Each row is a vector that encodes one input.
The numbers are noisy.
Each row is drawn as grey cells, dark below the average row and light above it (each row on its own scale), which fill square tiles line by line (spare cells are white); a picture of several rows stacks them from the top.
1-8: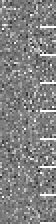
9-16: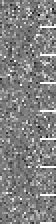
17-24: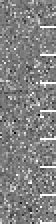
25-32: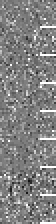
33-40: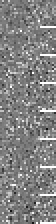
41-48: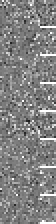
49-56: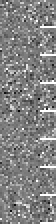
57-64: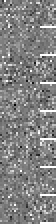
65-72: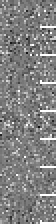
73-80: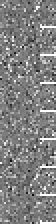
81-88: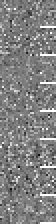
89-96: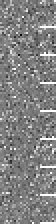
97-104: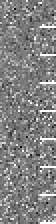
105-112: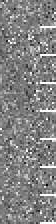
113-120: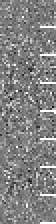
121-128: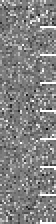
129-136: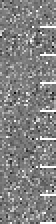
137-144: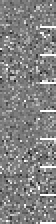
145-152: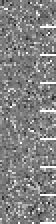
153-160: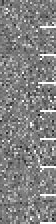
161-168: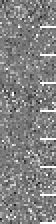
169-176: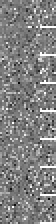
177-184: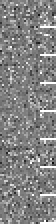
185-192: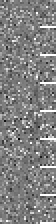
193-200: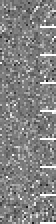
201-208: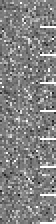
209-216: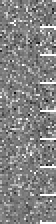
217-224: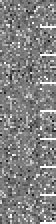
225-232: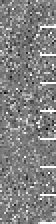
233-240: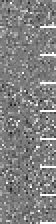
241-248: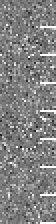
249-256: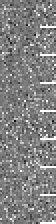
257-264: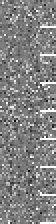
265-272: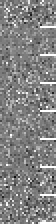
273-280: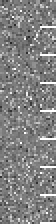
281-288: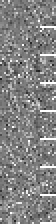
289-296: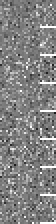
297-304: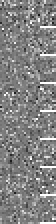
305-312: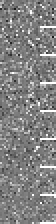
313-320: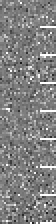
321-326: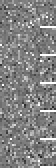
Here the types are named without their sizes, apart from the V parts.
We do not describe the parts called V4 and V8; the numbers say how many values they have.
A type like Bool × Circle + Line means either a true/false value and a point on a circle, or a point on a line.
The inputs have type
((Circle + Line) × Line + V8) × V4.
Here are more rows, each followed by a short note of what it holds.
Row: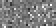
a point on a circle, a point on a line and a value of V4
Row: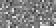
a point on a circle, a point on a line and a value of V4
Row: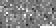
a point on a circle, a point on a line and a value of V4
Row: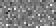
a point on a circle, a point on a line and a value of V4
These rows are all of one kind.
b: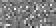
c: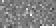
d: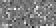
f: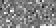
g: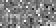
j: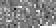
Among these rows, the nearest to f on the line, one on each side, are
d and g.
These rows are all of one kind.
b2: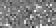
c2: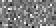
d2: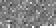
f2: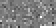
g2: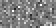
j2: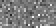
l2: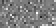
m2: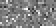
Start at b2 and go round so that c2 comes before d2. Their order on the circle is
b2, c2, l2, d2, f2, m2, j2, g2.
